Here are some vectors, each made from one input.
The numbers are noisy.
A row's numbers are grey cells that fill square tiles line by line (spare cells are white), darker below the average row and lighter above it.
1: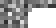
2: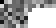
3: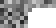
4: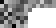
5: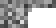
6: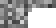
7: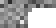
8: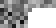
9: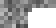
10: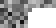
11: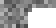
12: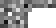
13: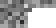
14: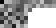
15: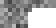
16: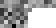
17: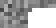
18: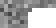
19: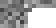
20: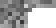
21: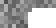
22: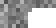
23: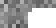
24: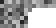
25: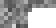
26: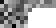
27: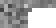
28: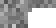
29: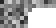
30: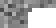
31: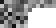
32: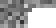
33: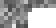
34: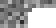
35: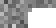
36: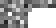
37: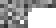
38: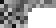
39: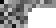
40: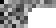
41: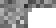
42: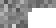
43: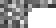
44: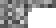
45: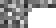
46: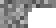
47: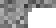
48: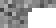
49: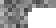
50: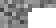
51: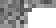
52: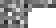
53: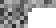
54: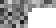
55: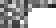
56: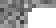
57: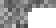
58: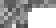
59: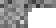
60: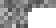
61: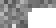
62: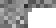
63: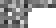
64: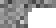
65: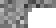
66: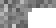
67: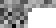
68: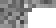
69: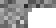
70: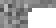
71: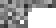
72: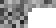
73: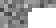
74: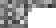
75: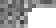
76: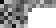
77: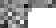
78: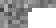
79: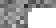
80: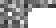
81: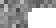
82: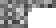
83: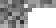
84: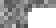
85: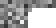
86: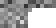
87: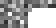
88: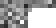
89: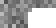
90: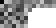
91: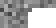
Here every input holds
a point on a 9-point line.
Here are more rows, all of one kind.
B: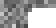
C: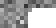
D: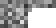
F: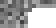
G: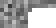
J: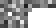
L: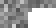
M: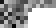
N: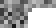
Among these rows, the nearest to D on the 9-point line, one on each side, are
C and J.
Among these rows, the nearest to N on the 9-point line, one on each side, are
F and M.
